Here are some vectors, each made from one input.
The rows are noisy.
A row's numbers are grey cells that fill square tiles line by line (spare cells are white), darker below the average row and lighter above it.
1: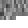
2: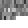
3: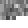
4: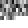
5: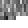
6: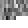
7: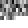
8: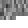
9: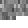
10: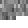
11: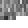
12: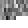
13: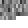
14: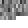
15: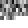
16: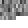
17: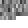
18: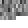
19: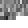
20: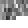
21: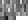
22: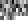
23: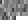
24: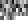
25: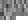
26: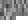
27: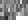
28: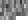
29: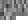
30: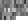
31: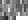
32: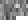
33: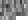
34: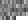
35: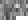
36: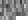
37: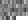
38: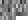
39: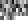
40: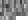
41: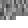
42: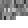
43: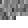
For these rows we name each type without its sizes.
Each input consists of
a list of points on a line.
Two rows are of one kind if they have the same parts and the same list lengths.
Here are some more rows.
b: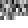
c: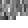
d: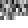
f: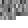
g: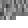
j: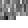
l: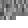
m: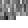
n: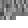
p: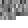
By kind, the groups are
b, d
c, j, m
f, g, l, n, p

